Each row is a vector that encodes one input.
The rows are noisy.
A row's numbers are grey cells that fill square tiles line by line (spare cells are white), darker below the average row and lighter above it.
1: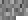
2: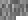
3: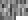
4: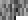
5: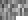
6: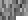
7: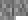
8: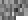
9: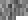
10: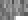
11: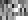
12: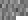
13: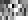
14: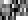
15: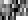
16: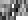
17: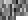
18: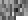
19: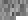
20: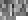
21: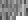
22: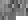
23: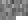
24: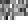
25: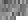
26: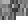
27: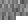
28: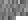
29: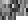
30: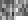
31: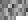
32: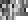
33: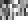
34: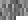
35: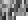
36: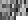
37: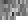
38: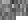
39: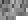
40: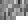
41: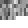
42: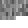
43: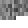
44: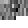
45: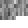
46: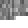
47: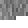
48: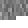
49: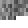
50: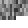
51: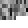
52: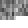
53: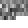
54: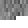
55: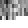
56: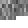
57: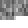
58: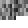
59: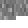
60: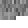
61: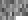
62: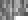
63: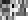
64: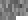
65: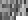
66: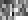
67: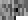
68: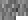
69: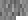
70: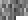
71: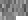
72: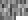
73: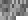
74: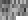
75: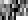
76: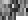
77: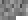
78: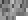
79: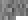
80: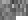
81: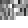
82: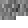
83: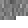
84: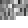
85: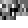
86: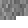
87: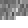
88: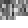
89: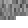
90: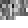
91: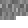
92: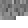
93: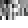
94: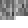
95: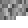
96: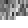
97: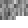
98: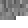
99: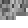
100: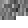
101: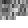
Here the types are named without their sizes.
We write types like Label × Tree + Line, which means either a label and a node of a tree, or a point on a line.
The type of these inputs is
Circle + List(Bool × Line).
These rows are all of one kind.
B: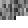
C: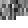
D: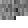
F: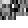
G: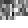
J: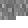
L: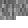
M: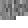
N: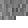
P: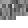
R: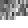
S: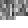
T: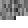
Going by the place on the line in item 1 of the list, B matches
J, L and N.
